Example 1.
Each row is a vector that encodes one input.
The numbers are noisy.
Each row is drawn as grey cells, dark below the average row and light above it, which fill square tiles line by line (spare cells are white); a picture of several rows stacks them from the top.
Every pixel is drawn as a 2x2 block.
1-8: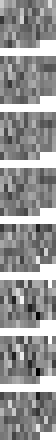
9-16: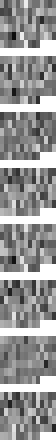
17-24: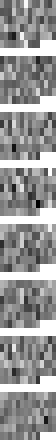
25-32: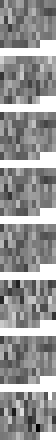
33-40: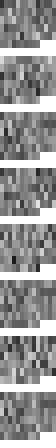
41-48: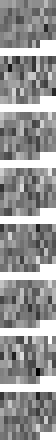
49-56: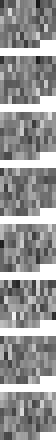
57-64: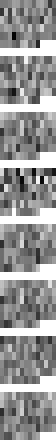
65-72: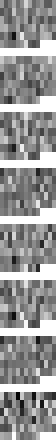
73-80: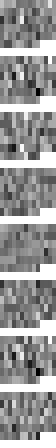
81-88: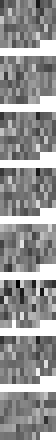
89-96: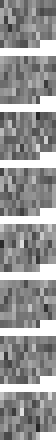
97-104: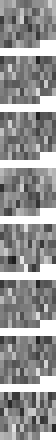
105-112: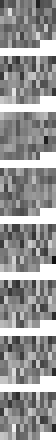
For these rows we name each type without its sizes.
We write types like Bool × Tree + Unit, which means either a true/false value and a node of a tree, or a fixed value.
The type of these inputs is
Tree.
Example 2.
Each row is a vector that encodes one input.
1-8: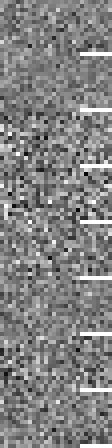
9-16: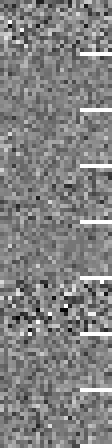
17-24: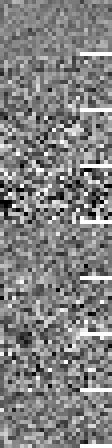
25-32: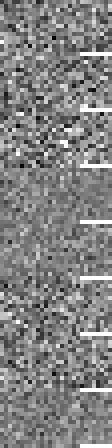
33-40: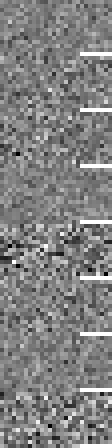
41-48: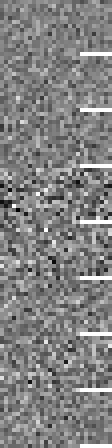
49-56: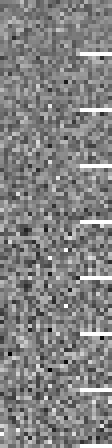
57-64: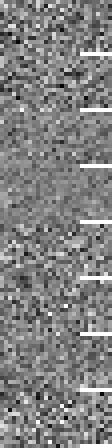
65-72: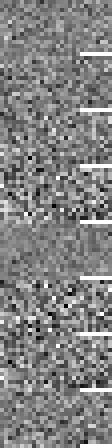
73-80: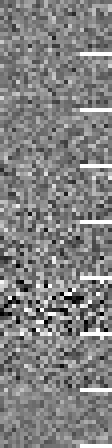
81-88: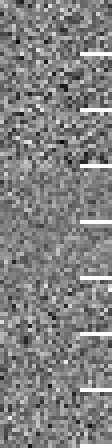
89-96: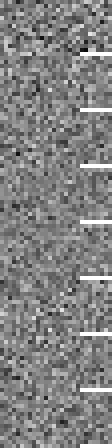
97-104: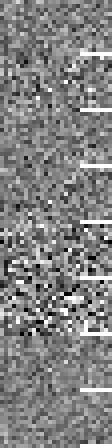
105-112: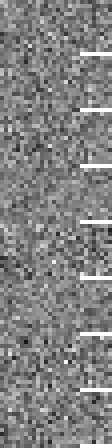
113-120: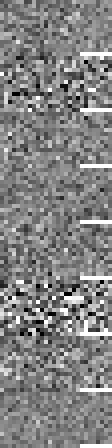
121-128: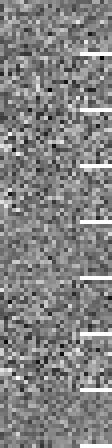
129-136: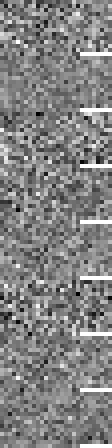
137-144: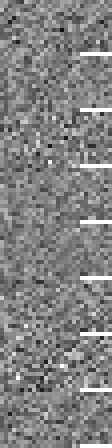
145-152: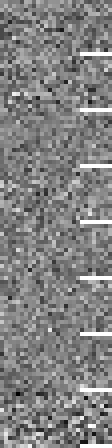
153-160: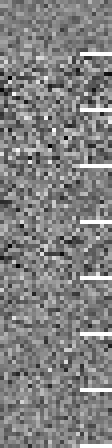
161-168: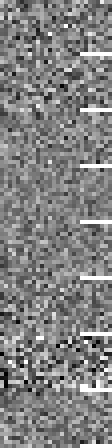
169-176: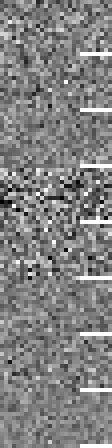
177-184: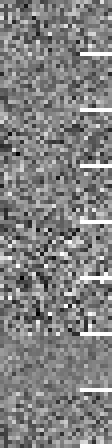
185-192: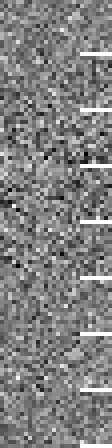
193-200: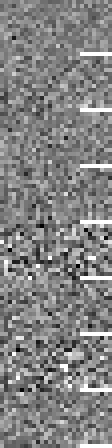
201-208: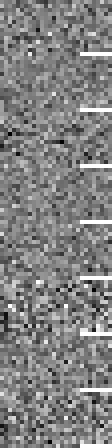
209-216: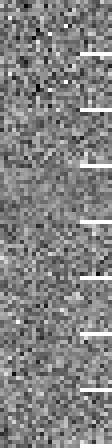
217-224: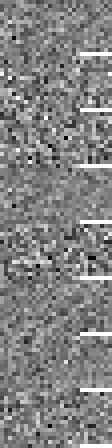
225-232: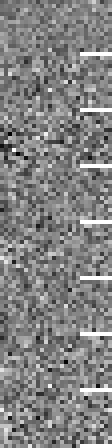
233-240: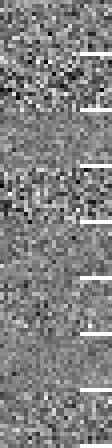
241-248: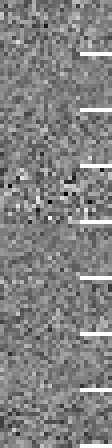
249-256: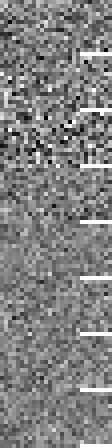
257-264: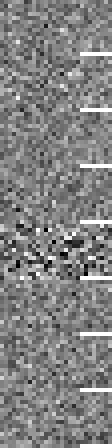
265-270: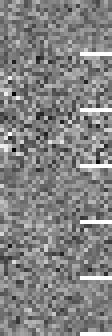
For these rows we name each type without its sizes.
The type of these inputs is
Line.
